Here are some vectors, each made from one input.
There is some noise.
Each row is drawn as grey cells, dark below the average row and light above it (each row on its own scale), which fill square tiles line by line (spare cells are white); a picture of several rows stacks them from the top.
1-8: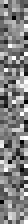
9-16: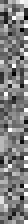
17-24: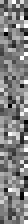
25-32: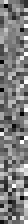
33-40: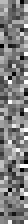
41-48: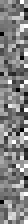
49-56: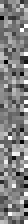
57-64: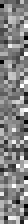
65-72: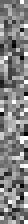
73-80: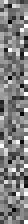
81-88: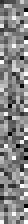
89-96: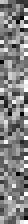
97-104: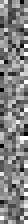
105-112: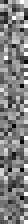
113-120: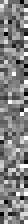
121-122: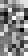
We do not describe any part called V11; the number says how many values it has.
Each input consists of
either one of 9 labels and a node of a 10-node tree, or a value of V11.
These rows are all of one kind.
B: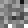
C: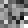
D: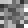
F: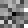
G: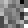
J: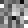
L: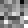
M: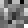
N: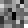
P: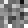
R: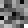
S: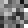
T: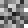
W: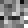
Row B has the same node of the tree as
G, L and W.
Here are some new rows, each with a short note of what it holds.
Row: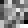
a value of V11
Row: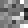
a value of V11
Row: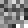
a value of V11
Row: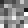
a value of V11
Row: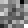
one of 9 labels and a node of a 10-node tree
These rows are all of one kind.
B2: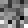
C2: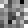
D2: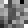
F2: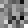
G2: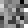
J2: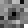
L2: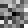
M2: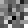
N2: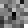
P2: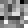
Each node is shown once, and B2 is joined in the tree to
M2.
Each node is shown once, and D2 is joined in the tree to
C2, N2 and P2.
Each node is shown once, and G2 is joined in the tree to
L2.
